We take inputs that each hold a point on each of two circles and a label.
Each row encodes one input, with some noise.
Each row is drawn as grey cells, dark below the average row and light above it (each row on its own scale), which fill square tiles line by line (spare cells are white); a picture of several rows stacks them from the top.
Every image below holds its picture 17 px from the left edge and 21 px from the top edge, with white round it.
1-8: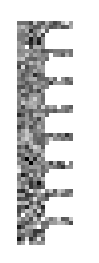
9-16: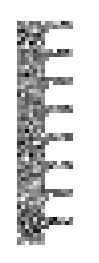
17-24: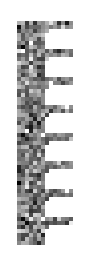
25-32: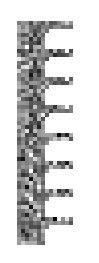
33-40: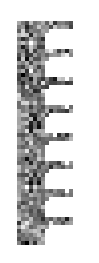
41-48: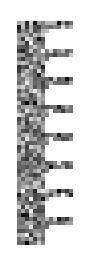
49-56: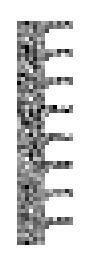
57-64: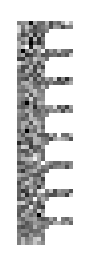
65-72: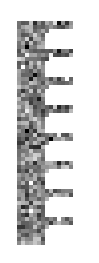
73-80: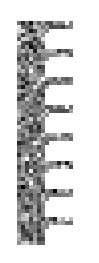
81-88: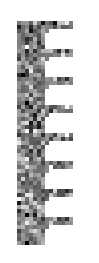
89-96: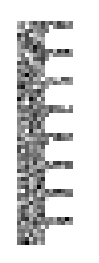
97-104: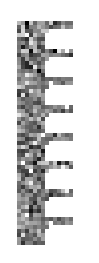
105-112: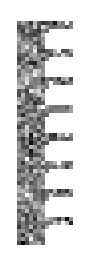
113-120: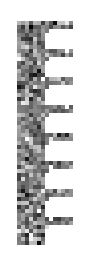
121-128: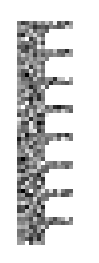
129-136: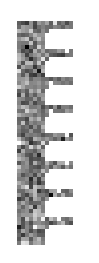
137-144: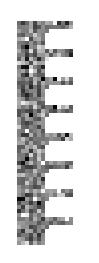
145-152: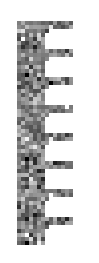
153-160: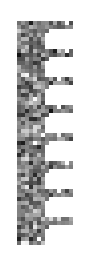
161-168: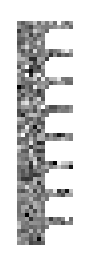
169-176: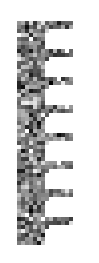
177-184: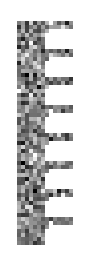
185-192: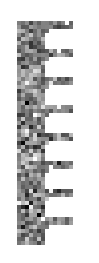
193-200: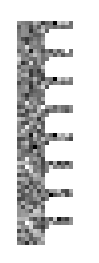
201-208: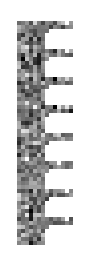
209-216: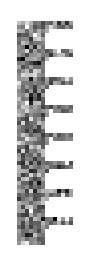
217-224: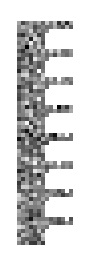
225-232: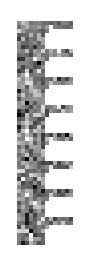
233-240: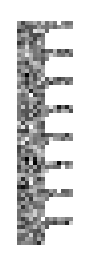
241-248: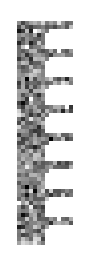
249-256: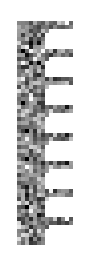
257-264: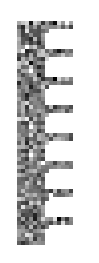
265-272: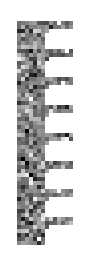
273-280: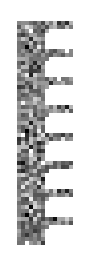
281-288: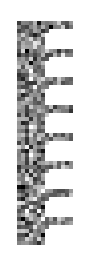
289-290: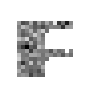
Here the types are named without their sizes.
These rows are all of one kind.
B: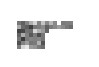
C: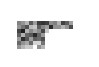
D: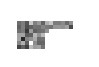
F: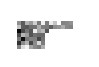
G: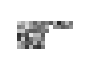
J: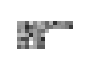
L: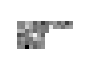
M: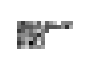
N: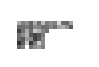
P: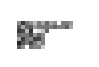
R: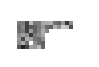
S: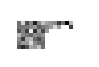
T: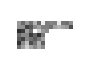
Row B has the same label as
D, J and M.
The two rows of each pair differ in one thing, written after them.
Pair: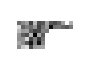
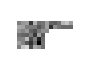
the label
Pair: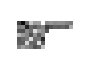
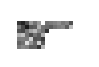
the place on one of the two circles
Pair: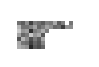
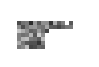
the place on one of the two circles
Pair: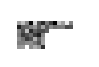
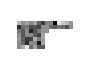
the place on one of the two circles
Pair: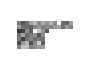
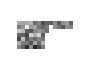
the place on one of the two circles
